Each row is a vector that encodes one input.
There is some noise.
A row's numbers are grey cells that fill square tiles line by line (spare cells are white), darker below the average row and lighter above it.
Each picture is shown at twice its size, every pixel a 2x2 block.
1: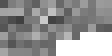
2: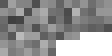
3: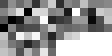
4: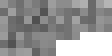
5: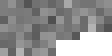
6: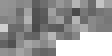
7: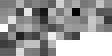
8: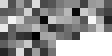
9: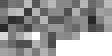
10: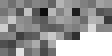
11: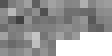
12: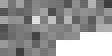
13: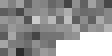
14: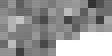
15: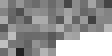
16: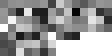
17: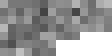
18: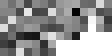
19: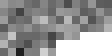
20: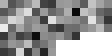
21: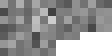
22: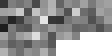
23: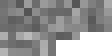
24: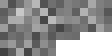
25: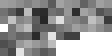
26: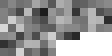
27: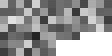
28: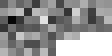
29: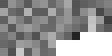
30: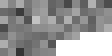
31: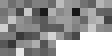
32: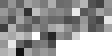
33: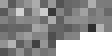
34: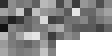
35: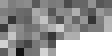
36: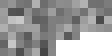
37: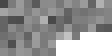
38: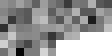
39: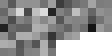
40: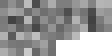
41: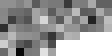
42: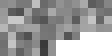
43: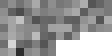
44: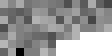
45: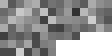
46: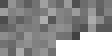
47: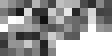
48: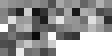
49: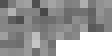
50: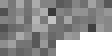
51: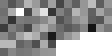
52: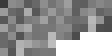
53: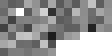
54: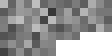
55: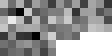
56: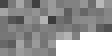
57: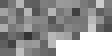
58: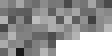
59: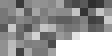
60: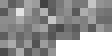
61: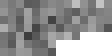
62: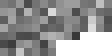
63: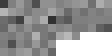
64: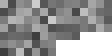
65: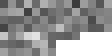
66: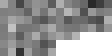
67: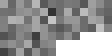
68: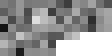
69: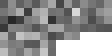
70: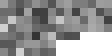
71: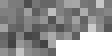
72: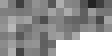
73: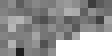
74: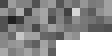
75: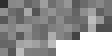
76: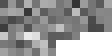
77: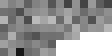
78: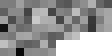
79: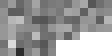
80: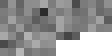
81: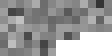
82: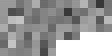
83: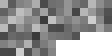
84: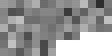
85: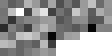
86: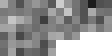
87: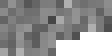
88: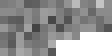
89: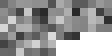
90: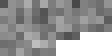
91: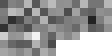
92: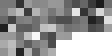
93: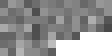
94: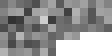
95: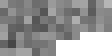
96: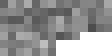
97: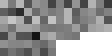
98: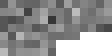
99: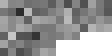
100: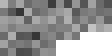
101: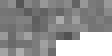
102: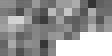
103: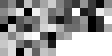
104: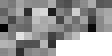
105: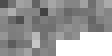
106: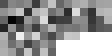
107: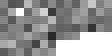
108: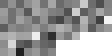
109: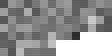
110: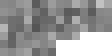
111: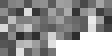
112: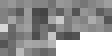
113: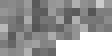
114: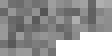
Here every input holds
either a point on a 6-point line, or a point on an 11-point line, or four true/false values.
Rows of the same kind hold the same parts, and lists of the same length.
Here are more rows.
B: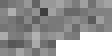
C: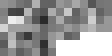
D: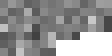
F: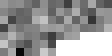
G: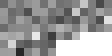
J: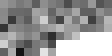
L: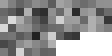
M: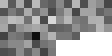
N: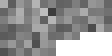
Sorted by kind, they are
B, D, L
C, G
F, J, M, N

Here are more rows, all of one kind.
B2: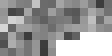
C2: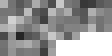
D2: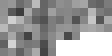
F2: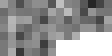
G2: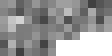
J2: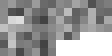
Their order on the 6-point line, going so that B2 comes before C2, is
B2, D2, J2, G2, F2, C2.
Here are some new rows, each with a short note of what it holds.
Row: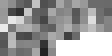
a point on a 6-point line
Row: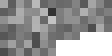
a point on an 11-point line
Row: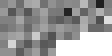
a point on a 6-point line
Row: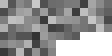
a point on an 11-point line
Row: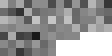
a point on an 11-point line
